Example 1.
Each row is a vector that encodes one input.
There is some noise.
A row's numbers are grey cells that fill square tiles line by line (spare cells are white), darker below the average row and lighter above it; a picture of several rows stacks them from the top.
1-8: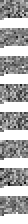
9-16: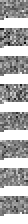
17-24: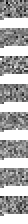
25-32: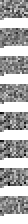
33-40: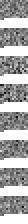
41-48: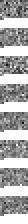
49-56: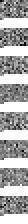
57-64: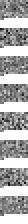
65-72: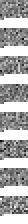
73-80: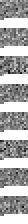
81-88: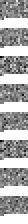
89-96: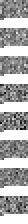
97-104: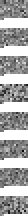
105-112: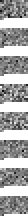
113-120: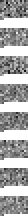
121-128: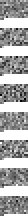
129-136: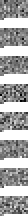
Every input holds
either a point on an 11-point line, or a list of up to two points on an 8-point line.
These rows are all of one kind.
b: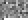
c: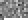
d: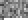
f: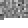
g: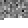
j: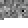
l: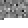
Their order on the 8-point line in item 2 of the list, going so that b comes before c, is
g, b, f, c, j, d, l.
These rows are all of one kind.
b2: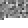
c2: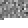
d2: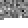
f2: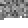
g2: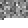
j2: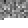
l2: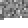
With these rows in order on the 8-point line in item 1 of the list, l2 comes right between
c2 and f2.
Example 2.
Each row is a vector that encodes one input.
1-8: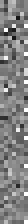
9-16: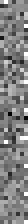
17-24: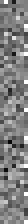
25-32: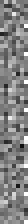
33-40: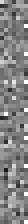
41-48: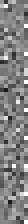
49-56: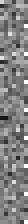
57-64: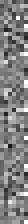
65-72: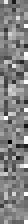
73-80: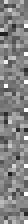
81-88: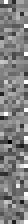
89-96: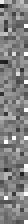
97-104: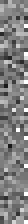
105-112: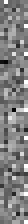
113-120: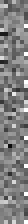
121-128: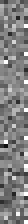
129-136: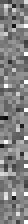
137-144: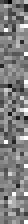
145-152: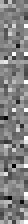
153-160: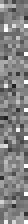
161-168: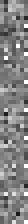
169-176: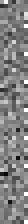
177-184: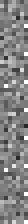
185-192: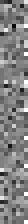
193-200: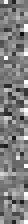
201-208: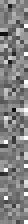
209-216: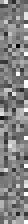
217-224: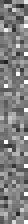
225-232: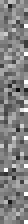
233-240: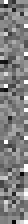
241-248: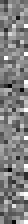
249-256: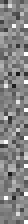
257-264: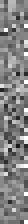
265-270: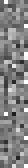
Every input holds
either a point on a 4-point line and a true/false value, or a point on a 14-point line.
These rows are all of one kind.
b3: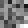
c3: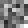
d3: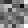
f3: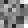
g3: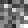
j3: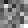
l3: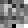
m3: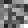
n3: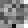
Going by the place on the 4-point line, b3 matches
c3 and m3.
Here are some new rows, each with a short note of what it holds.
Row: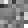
a point on a 14-point line
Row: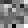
a point on a 4-point line and a true/false value
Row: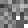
a point on a 14-point line
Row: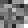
a point on a 4-point line and a true/false value
